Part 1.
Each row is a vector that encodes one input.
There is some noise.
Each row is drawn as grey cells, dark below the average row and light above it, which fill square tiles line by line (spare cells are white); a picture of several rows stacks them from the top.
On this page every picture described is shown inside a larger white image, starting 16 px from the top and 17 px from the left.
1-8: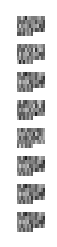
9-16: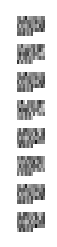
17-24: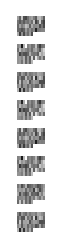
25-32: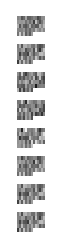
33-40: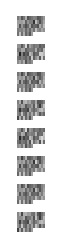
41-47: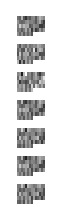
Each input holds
one of 4 labels and a true/false value.
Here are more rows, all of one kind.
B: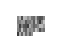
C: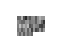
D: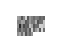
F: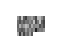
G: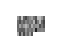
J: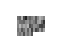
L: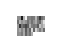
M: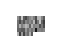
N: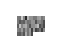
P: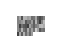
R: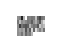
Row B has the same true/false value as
D, L, P and R.
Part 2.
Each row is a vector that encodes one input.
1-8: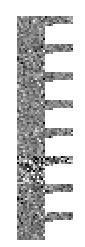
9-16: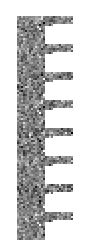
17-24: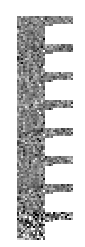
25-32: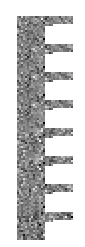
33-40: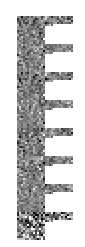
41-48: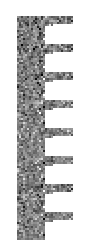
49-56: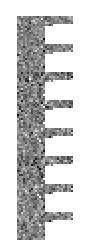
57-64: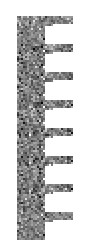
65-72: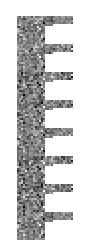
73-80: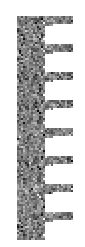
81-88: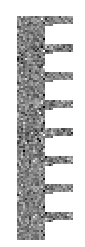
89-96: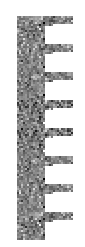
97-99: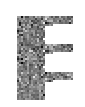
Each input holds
a list of up to two points on a 9-point circle.
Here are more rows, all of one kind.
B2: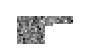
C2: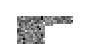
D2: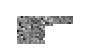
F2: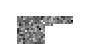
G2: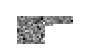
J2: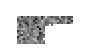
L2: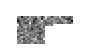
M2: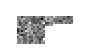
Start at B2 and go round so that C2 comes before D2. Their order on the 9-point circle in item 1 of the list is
B2, F2, C2, G2, M2, D2, L2, J2.
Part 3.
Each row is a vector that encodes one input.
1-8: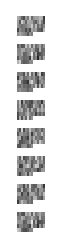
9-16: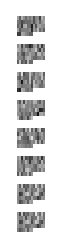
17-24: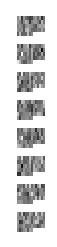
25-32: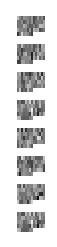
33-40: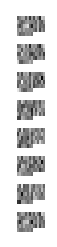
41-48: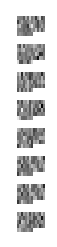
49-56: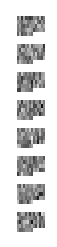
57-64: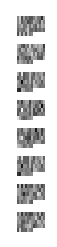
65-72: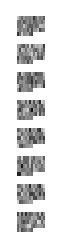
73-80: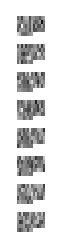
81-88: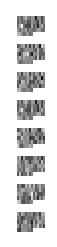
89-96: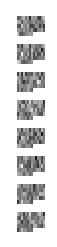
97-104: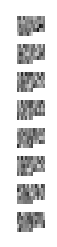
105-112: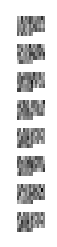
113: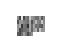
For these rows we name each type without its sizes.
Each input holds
either a point on a line, or four true/false values.
